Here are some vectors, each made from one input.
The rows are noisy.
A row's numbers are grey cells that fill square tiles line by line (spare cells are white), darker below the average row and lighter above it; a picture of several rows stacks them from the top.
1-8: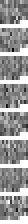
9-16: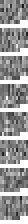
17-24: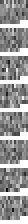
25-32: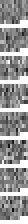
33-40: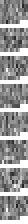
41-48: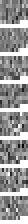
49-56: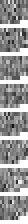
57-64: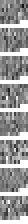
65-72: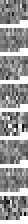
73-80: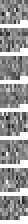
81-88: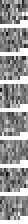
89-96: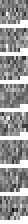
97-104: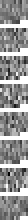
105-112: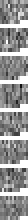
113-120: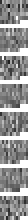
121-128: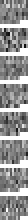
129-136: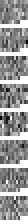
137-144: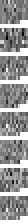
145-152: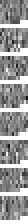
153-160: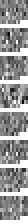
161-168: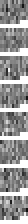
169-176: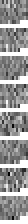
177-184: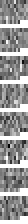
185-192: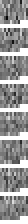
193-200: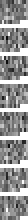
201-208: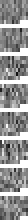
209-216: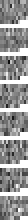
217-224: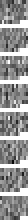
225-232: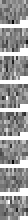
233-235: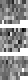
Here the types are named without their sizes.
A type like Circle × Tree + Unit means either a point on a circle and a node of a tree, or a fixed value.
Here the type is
Circle + Label × Label + Tree.
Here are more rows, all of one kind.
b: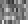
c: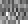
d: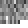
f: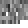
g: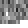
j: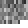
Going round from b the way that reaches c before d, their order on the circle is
b, g, c, f, d, j.
